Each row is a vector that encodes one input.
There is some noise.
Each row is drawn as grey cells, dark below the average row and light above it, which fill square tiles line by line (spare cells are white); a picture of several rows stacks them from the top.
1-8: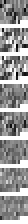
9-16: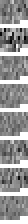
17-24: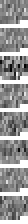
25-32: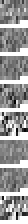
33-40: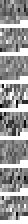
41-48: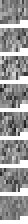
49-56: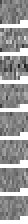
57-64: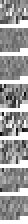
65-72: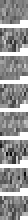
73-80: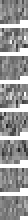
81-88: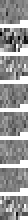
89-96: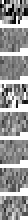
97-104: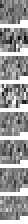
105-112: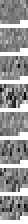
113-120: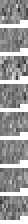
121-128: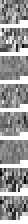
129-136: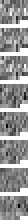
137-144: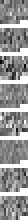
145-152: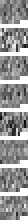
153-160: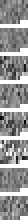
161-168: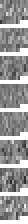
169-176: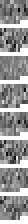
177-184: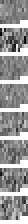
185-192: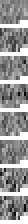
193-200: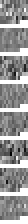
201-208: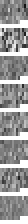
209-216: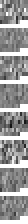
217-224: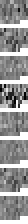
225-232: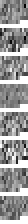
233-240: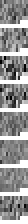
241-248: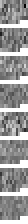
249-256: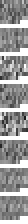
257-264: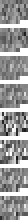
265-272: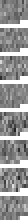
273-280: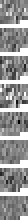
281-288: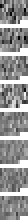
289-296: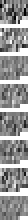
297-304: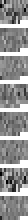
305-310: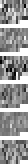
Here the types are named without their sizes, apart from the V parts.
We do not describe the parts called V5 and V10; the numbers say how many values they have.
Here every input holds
either a label and a node of each of four trees, or a value of V5 and a value of V10.
